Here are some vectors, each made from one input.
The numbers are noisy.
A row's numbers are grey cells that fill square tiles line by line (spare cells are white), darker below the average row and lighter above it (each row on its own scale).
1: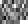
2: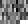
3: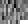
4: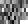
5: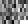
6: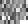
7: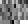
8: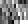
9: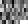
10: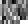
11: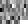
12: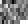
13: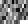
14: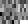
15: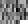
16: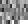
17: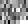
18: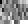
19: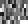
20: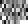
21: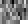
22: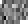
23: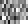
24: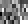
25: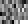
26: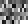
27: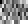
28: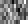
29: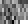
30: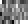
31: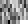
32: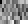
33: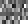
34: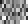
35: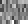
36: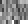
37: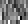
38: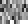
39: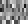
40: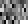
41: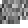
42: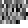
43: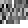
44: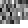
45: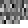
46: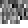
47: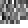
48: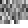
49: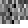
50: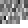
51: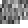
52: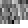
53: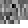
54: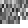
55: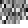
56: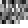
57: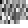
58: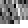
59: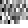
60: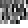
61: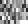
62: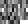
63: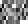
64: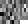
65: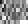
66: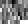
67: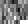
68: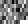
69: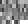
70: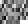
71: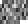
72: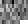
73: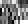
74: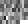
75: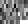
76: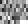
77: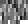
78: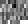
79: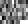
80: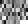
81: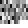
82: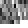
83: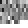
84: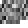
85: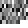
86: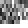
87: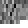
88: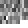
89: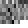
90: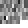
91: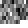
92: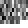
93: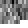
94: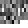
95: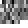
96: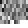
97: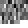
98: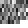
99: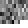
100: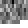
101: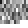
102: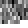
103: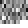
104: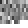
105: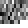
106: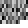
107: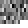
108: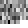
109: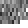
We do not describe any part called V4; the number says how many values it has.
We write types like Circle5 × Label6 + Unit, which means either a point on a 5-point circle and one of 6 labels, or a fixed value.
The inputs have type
Line5 + List2(Bool × V4).
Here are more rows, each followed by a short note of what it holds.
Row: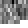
a list of one item
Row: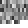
a point on a 5-point line
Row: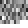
a point on a 5-point line
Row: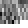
a list of two items
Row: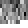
the empty list
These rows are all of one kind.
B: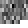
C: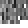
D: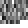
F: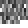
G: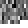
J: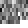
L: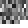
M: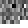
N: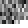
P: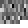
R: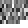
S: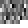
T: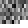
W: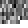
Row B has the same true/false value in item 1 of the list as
J, P and S.
